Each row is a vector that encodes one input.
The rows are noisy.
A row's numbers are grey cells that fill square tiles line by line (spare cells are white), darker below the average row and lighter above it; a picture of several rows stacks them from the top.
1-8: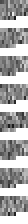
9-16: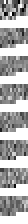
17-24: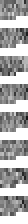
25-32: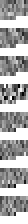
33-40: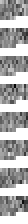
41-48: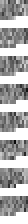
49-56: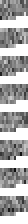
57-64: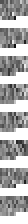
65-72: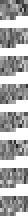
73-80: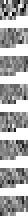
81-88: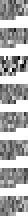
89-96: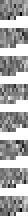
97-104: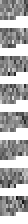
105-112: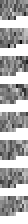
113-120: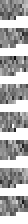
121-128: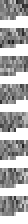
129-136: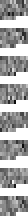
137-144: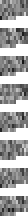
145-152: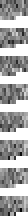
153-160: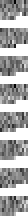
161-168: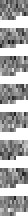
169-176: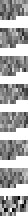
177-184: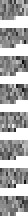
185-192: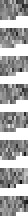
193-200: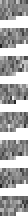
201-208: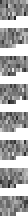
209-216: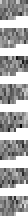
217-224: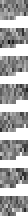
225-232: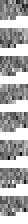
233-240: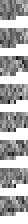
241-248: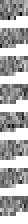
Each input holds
a list of up to two points on a 9-point line.
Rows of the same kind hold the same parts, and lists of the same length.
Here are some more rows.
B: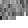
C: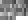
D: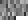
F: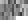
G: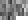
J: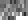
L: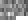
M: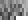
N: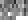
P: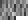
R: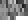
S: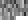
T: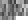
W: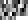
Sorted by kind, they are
B, F, G, M, T
C, D, J, L, N, P, R, S
W

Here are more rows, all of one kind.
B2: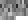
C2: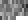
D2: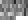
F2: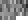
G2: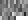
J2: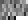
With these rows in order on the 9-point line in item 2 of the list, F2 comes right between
C2 and G2.
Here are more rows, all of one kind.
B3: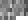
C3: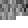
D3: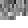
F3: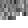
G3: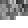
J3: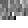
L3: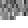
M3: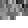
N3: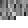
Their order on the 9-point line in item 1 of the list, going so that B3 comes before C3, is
N3, J3, F3, L3, D3, B3, C3, M3, G3.
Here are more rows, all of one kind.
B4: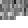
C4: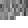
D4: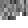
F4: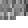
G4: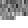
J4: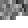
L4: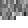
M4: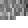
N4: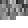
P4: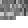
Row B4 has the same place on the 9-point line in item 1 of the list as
C4, F4, M4 and P4.
